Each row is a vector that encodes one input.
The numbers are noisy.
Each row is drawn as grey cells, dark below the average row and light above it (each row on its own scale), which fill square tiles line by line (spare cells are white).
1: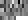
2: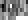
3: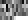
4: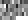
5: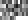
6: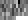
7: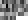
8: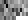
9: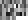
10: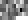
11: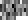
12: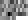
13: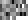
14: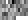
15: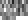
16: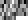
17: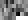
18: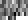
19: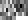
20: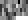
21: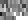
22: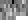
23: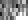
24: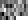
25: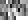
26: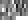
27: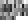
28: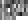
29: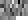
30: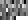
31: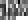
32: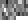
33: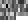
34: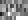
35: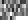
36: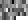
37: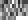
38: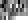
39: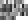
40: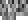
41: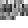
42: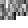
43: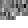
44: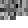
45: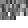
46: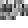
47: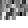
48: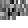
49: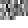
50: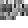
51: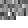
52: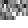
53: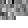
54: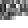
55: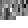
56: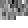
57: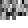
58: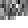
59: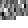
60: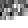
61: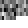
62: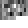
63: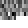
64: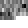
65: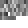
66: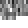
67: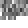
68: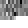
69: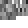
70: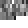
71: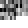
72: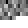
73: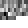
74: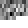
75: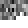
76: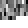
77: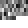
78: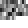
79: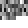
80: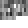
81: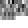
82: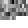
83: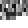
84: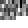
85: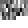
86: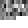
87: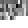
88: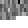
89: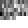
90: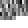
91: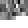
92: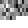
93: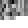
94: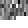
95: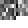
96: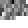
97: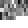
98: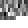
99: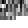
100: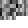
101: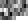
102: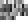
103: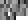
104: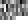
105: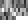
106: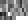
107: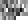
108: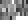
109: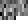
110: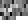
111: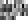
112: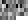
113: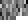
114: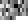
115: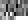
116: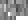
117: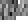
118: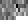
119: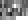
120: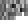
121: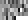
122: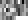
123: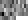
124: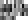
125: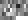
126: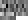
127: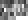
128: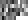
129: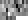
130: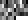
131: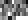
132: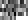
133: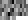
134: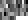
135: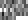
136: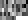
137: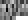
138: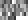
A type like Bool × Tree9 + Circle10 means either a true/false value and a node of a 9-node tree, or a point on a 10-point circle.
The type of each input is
Label7 × Label8 × Tree13 + Unit.
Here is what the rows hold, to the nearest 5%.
About 5% of them hold a fixed value. The rest hold one of 7 labels, one of 8 labels and a node of a 13-node tree.
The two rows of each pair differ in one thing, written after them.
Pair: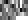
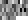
one of the two labels
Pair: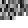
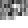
the node of the tree
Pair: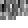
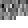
one of the two labels
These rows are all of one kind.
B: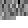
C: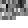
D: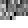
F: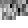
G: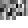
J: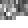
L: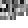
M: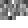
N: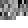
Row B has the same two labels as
C, J and N.
